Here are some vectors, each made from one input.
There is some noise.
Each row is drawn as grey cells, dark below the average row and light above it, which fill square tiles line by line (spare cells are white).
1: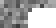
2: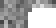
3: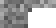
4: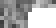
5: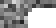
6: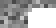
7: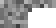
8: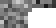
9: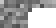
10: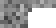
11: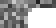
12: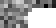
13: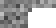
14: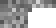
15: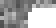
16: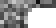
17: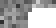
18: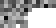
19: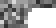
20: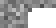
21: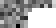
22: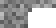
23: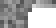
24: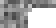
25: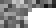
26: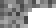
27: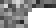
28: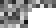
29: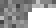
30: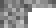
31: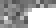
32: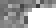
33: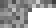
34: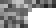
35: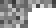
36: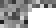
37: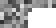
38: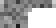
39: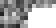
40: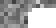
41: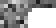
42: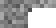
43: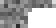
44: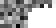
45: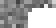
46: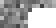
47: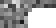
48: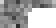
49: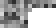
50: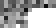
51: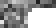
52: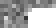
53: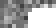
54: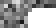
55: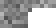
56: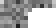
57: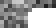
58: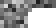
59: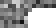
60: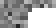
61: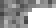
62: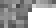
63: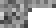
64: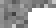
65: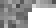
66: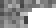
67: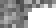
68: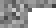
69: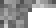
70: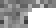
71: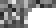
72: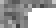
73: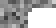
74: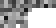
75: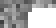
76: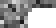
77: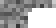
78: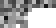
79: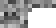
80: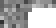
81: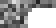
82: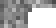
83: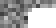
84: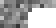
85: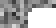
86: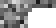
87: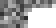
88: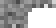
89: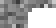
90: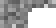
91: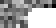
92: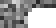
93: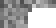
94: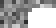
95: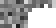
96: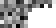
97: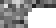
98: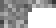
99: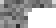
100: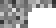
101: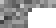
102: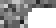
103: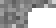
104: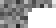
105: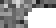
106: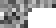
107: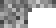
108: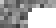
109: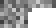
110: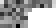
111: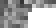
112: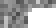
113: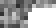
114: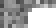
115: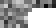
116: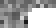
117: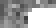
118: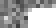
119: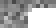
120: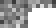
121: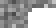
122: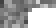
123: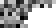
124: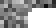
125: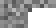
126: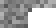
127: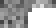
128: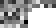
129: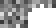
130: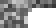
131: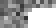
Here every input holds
either a point on a 4-point line and a true/false value, or a list of up to two points on a 6-point line.
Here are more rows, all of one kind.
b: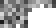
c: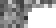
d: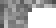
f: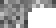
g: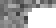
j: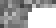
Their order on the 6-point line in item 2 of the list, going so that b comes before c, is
f, b, d, c, g, j.
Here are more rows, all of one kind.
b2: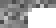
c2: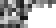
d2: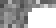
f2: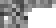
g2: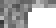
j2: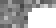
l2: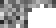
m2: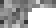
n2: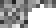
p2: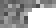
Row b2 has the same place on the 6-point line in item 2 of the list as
c2, j2 and n2.
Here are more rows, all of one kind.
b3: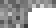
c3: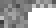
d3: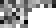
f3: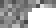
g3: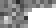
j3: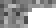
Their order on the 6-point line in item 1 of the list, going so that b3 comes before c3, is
g3, j3, f3, d3, b3, c3.
